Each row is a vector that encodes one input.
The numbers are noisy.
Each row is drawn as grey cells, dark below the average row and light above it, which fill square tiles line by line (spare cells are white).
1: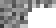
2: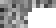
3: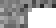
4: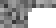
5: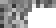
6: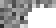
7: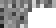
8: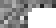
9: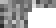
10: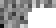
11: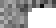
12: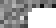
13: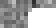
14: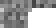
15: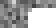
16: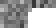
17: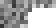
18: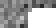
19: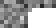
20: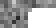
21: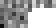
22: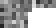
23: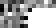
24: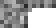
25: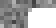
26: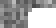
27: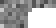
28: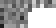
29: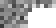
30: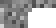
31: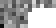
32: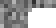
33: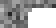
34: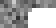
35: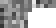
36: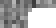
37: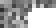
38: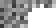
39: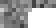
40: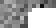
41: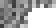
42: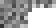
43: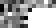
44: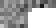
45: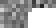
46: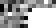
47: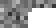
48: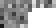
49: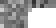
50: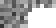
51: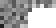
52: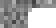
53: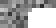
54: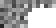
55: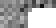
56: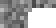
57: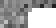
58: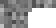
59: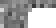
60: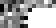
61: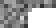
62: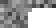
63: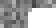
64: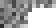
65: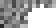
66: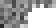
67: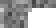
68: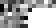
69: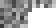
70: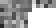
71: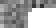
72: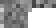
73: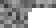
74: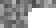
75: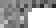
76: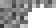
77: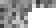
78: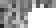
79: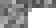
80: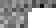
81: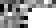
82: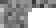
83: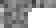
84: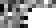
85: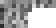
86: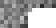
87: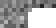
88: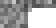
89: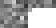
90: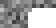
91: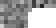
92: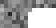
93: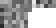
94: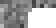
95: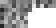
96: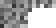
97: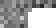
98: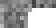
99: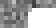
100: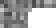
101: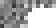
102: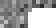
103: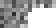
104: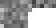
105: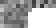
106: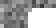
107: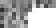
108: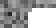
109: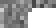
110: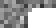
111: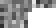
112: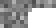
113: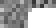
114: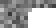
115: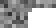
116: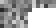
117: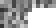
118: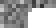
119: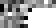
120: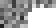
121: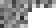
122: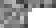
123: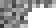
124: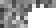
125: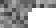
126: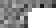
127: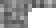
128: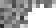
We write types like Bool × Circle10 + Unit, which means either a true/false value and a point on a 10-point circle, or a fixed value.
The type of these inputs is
List2(Line4).
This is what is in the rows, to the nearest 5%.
All of them are lists of up to two points on a 4-point line: about 5% are empty, 35% hold one and 60% two.
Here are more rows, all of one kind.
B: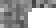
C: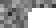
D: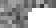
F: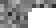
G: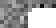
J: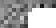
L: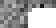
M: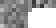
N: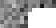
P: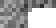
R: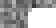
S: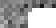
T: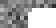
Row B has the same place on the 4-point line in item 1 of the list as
M and R.
